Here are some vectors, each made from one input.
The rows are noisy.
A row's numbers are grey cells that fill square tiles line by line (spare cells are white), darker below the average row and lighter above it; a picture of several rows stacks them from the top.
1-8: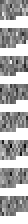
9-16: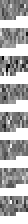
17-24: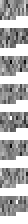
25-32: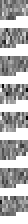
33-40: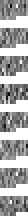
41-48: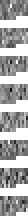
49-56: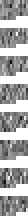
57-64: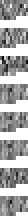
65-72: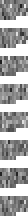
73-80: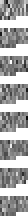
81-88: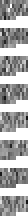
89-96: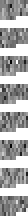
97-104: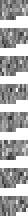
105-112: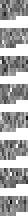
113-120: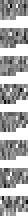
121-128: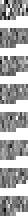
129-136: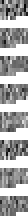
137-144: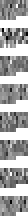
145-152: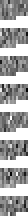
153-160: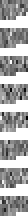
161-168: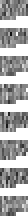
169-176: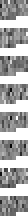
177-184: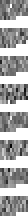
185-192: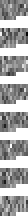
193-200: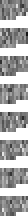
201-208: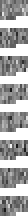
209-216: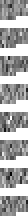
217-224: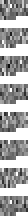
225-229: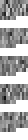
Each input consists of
a point on a 13-point line.
